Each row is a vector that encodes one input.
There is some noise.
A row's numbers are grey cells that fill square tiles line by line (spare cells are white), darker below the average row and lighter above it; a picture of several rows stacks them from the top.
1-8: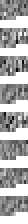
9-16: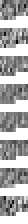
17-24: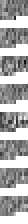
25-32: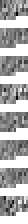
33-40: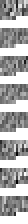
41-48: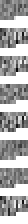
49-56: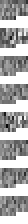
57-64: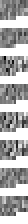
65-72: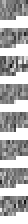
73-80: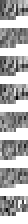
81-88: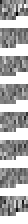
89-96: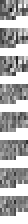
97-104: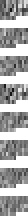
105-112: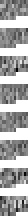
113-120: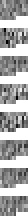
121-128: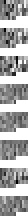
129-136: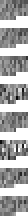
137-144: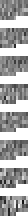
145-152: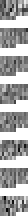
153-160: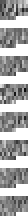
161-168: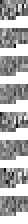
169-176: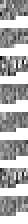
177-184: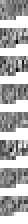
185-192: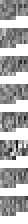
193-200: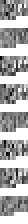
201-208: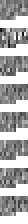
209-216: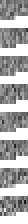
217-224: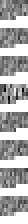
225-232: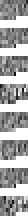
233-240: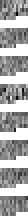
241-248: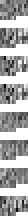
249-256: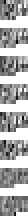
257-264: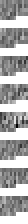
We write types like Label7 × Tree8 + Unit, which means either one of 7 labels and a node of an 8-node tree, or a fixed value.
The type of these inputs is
Line8 × List2(Line6) + Tree12.
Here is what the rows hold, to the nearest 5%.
About 70% of them hold a point on an 8-point line, together with a list of up to two points on a 6-point line. The rest hold a node of a 12-node tree.
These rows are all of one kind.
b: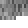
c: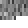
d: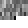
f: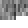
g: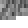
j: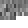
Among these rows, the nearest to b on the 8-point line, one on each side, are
d and g.
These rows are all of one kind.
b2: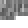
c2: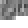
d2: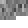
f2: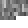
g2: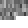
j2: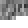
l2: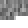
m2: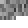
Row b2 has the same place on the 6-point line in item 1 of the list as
d2 and f2.
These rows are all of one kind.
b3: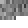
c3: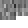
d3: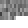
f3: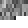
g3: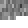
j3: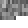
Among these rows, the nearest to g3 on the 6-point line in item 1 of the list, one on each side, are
d3 and j3.
